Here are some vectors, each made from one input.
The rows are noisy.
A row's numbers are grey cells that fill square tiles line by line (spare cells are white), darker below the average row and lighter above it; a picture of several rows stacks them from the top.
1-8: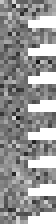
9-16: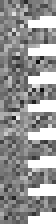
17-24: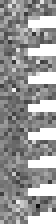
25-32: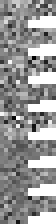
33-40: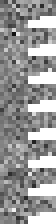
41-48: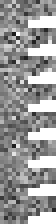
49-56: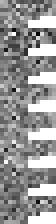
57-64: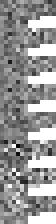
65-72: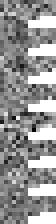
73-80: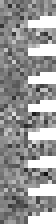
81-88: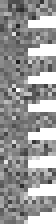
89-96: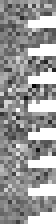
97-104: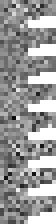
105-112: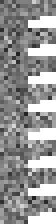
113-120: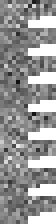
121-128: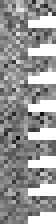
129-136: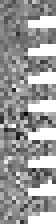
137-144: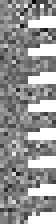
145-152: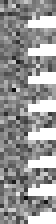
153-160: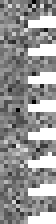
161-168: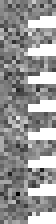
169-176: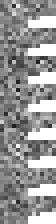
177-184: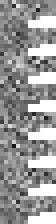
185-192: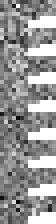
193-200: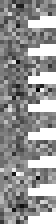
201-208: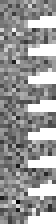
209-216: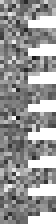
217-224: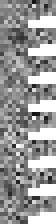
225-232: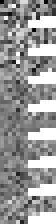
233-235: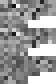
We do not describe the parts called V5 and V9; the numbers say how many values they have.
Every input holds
either four true/false values, a value of V5 and a value of V9, or a list of up to two points on an 8-point line.
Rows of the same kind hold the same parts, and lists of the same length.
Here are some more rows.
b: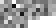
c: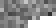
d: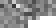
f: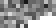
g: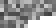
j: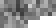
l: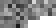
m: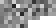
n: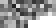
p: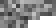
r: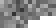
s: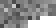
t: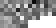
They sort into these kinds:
b, d, m, n
c, g, j, l, p, r, s
f
t

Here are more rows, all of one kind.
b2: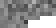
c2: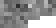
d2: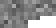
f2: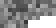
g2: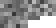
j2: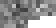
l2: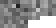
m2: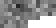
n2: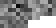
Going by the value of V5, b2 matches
c2, j2 and l2.
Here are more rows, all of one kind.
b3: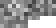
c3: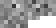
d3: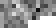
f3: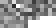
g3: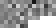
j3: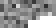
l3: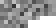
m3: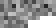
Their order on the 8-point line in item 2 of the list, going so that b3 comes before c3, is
d3, b3, f3, j3, c3, g3, m3, l3.
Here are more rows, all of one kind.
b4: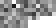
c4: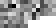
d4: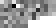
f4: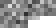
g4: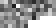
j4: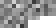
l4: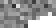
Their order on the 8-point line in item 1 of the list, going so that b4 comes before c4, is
b4, f4, l4, g4, d4, j4, c4.
